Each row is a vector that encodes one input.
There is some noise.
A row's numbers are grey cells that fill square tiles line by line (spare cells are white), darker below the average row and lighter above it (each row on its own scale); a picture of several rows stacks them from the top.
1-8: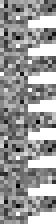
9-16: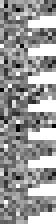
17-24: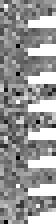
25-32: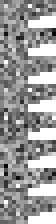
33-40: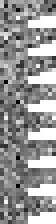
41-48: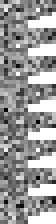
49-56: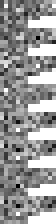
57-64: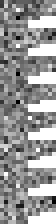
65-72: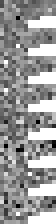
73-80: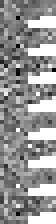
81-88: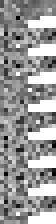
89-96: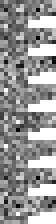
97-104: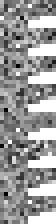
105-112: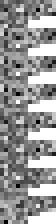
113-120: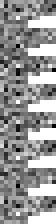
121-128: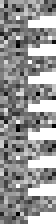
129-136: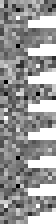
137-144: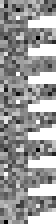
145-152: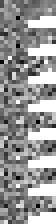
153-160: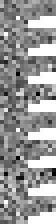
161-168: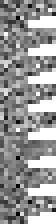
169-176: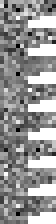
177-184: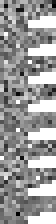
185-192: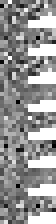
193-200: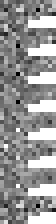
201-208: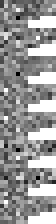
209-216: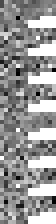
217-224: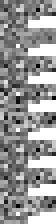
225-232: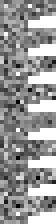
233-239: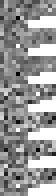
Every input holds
either a fixed value, or four true/false values.
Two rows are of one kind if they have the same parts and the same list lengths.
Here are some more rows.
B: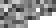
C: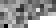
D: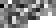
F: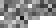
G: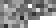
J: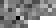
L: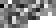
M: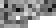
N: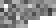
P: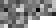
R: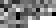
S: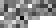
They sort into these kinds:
B, C, F, G, J, M, N, P, R, S
D, L

